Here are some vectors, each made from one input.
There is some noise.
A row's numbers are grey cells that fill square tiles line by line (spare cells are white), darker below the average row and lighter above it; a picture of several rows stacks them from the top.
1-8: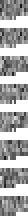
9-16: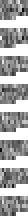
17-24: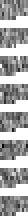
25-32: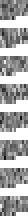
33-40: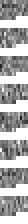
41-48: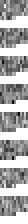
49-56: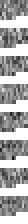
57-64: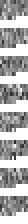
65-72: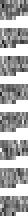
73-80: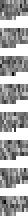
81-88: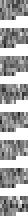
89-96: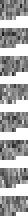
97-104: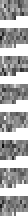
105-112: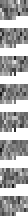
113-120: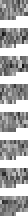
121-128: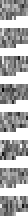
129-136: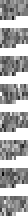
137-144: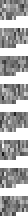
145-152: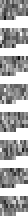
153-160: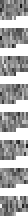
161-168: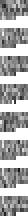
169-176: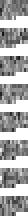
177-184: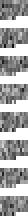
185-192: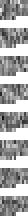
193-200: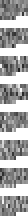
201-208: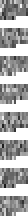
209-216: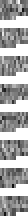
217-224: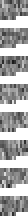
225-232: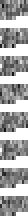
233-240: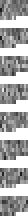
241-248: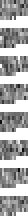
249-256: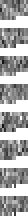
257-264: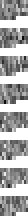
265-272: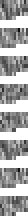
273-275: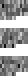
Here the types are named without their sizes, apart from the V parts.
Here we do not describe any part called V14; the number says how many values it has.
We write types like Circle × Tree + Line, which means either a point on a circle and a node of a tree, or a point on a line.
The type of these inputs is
Line × (Line + V14).
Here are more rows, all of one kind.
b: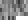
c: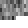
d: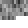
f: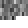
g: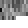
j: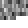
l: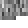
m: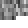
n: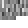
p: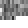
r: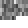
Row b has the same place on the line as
c and d.
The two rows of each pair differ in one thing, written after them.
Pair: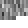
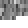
the place on the line
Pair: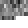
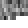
the place on the line
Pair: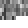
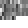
the value of V14
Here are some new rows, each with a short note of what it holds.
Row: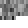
a point on a line and a value of V14
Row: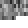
a point on a line and a value of V14
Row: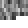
a point on a line and a value of V14
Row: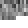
a point on a line and a value of V14
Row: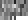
a point on each of two lines
